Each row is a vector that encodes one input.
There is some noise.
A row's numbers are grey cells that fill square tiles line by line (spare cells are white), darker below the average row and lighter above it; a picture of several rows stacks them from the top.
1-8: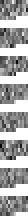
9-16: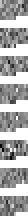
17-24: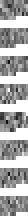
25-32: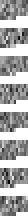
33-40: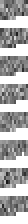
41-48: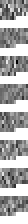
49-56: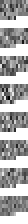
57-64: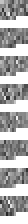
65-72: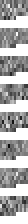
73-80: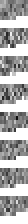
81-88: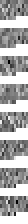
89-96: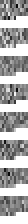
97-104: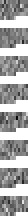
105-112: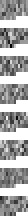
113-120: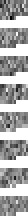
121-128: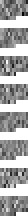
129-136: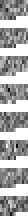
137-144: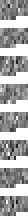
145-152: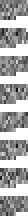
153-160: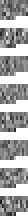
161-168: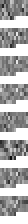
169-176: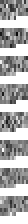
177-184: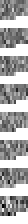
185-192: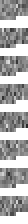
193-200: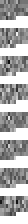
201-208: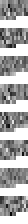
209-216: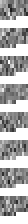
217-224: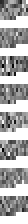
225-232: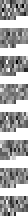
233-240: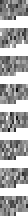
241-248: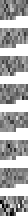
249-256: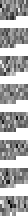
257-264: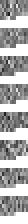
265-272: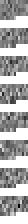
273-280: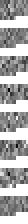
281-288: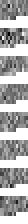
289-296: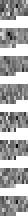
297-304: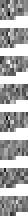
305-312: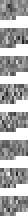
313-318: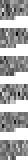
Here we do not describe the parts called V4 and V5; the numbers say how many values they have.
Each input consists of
a value of V4, together with either a point on a 7-point line and a true/false value, or a value of V5.
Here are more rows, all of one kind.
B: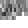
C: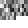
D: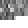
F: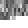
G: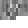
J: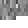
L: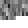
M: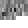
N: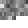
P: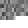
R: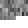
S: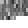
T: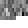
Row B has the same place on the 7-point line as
P and S.
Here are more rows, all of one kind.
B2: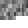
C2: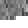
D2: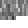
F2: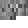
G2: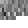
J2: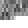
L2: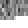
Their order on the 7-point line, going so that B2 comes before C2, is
B2, L2, F2, C2, D2, J2, G2.
